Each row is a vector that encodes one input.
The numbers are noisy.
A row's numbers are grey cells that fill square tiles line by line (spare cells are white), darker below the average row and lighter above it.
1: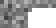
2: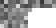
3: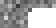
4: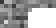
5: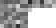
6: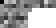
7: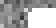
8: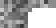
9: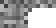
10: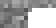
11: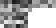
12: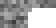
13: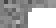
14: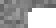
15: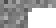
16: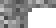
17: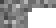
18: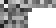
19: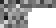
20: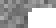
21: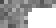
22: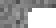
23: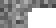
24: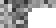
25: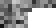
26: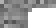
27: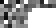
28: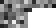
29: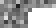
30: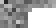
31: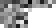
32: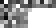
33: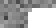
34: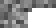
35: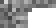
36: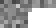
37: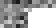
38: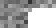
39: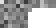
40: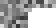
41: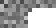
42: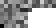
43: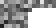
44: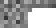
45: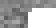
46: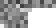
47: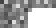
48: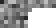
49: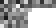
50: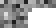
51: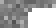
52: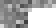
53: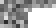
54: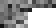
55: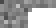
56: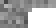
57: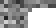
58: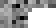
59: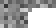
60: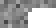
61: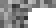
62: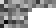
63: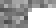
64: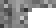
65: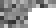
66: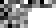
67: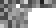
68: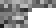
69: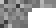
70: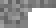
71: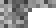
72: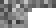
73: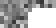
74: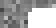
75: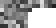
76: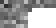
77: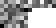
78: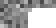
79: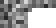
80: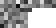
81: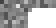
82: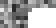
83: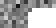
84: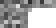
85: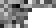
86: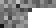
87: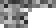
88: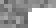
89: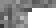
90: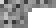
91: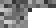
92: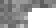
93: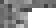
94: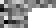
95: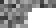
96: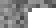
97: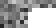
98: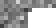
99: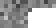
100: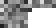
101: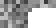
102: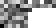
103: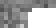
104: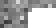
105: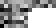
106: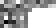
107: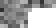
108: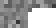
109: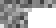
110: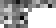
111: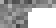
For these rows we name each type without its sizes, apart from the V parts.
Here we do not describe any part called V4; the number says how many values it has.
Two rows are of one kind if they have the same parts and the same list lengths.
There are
3 kinds of row.
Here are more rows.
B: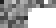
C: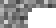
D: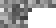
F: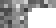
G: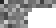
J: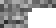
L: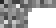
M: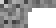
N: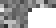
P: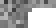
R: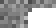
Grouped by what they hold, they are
B, C, D
F, G, J, L, M, P
N, R

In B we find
a label and a point on a line.
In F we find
a point on each of two lines and four true/false values.
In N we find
a point on each of two lines and a value of V4.
